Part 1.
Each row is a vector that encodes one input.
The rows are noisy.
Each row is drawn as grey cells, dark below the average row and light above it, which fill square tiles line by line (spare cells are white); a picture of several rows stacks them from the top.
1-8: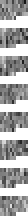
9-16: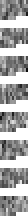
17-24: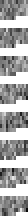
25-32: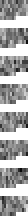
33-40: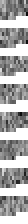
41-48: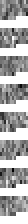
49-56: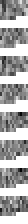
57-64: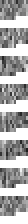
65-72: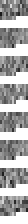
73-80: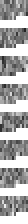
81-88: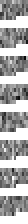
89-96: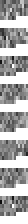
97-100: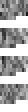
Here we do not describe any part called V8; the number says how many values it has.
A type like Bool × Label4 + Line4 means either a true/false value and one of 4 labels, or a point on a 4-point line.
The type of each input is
(Line6 + Line7) × V8.
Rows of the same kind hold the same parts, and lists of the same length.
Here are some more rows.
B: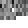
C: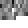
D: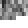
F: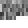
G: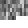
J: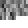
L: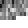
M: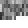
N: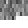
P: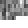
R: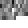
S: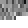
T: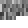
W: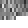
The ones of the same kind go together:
B, C, F, M, R, S, T, W
D, G, J, L, N, P

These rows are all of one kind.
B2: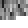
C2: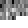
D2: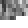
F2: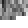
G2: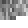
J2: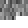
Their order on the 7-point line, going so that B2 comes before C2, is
B2, F2, G2, D2, J2, C2.
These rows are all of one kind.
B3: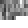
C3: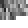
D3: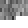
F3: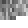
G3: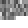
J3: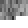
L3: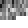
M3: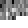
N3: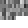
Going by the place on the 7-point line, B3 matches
C3 and J3.
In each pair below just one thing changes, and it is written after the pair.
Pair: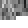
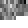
the value of V8
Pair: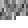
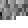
the value of V8
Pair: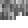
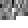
the value of V8
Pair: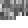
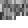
the place on the 6-point line
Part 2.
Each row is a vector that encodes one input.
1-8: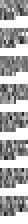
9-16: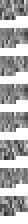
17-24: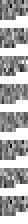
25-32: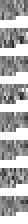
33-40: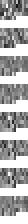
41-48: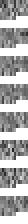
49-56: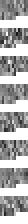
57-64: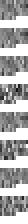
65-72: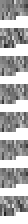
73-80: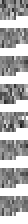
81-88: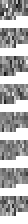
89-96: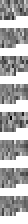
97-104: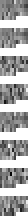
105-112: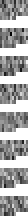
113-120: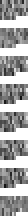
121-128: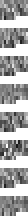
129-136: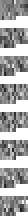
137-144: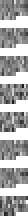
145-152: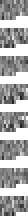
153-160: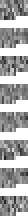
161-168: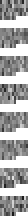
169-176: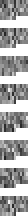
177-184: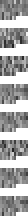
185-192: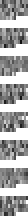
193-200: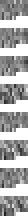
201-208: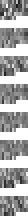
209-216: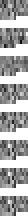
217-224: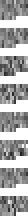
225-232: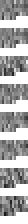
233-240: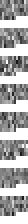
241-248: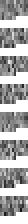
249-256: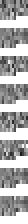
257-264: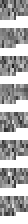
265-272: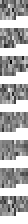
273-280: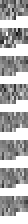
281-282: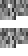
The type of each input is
Bool × Circle19 + Tree14 + Unit.
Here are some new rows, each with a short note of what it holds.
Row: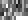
a fixed value
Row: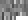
a point on a 19-point circle and a true/false value
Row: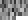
a point on a 19-point circle and a true/false value
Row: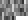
a node of a 14-node tree
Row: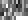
a fixed value
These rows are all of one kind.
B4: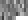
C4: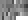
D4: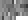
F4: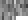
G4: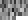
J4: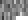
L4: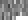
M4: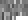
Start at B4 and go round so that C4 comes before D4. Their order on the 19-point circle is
B4, J4, L4, M4, C4, D4, F4, G4.
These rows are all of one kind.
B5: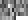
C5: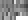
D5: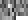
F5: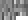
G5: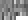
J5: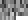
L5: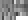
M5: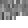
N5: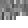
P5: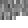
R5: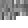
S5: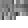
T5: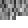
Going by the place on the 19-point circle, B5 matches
F5, G5 and R5.
